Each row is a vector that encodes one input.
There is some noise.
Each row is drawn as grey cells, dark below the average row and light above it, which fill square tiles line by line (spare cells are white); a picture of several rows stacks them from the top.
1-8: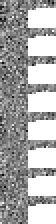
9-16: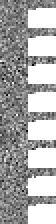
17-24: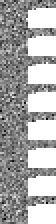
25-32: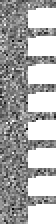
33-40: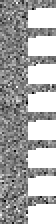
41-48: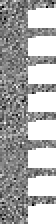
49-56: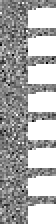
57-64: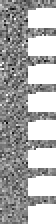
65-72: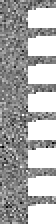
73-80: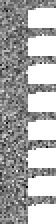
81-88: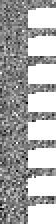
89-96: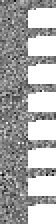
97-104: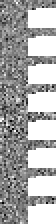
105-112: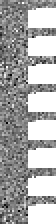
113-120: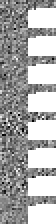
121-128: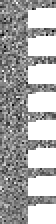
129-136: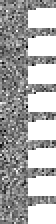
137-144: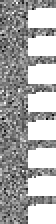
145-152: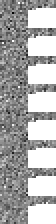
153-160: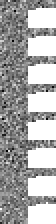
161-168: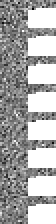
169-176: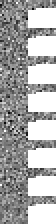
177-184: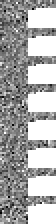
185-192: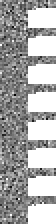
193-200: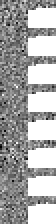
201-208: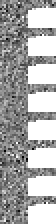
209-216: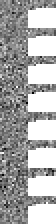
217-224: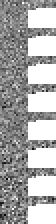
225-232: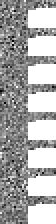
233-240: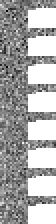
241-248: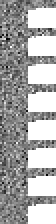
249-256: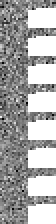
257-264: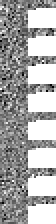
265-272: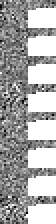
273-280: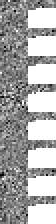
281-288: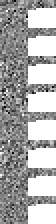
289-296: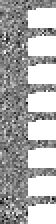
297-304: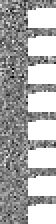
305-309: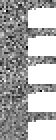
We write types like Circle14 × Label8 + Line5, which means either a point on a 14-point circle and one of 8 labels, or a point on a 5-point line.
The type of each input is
(Line6 + Tree11 × Tree11) × Tree11 + Line10.
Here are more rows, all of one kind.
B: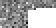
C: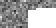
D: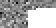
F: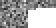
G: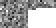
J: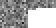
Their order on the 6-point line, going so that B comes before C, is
D, J, F, B, C, G.
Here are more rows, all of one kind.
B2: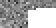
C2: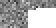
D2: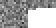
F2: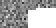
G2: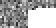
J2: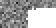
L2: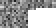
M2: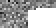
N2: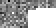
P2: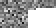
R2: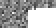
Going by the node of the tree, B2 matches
M2 and N2.
